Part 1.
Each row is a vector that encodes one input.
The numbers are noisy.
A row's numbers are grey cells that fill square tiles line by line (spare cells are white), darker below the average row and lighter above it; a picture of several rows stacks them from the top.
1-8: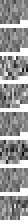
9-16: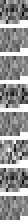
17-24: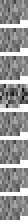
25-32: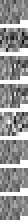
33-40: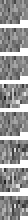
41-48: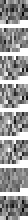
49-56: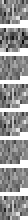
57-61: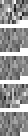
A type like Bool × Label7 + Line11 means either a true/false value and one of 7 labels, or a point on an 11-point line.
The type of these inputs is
Circle6.
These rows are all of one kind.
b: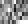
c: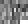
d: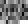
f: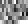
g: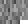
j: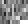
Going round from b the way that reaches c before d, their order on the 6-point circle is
b, j, g, c, d, f.
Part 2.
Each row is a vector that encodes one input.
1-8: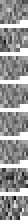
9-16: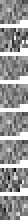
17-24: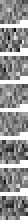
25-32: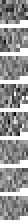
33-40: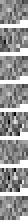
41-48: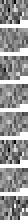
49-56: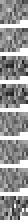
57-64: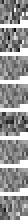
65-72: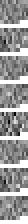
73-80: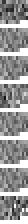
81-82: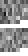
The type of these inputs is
Circle6.
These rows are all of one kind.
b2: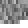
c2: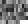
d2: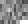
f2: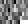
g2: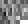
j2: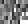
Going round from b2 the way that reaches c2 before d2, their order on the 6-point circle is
b2, c2, j2, f2, g2, d2.
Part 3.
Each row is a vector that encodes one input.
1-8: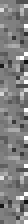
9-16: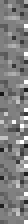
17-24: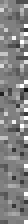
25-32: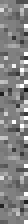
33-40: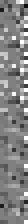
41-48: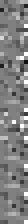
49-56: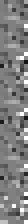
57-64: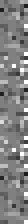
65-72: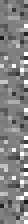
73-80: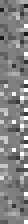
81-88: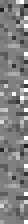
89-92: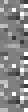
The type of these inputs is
Line5.
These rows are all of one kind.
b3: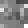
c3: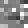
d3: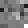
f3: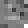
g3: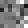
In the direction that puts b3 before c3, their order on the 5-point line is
g3, d3, f3, b3, c3.
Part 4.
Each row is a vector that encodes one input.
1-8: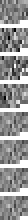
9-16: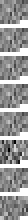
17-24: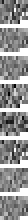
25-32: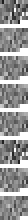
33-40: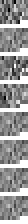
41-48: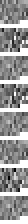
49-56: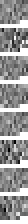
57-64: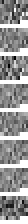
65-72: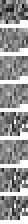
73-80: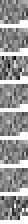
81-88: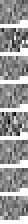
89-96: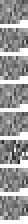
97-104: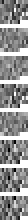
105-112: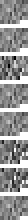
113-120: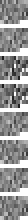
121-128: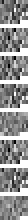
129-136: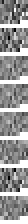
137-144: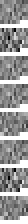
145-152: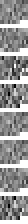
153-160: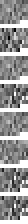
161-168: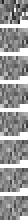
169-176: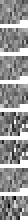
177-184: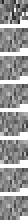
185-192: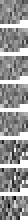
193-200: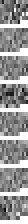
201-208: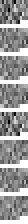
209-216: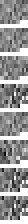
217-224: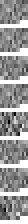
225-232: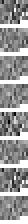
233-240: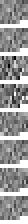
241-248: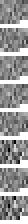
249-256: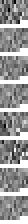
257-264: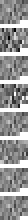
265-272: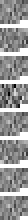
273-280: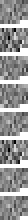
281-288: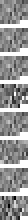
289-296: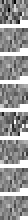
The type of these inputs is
Circle6.
